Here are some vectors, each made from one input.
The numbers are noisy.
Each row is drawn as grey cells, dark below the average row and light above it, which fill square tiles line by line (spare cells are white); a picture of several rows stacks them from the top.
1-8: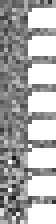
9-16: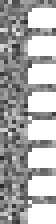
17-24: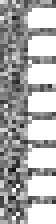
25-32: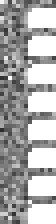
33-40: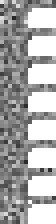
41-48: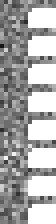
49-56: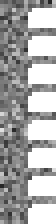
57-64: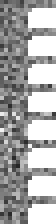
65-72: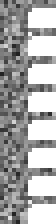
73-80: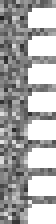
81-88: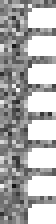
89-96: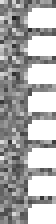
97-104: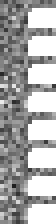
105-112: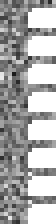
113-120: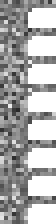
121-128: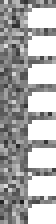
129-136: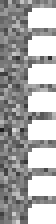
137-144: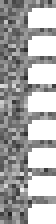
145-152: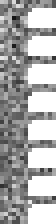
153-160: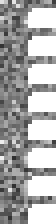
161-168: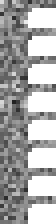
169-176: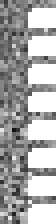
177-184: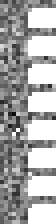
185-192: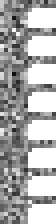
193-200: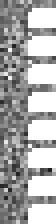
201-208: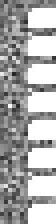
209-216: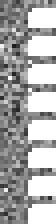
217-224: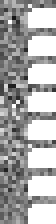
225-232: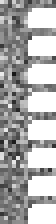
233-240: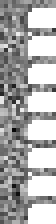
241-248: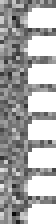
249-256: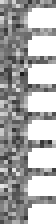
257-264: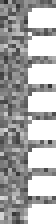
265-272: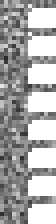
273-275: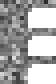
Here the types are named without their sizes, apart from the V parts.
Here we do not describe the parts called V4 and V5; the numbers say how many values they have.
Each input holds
either a node of a tree, or a value of V4 and a value of V5, or a list of points on a line.
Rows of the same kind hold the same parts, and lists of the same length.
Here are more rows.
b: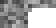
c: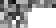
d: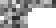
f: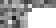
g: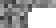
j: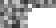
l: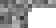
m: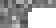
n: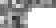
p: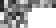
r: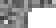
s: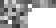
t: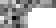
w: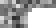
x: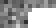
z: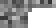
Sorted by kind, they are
b, r, x, z
c, p
d, n, t, w
f, j, s
g, l, m

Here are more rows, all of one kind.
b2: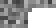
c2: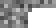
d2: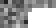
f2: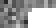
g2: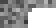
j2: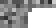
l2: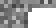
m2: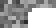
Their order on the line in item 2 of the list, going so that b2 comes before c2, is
f2, l2, b2, j2, d2, c2, g2, m2.
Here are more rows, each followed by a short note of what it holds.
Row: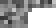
a list of two items
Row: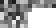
the empty list
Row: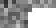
a list of one item
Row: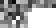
the empty list
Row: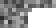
a list of two items
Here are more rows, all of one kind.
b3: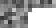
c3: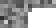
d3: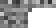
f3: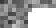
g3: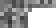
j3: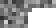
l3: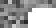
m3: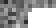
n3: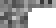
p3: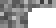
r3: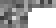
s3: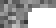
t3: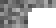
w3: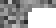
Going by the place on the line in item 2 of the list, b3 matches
c3, f3, m3 and s3.
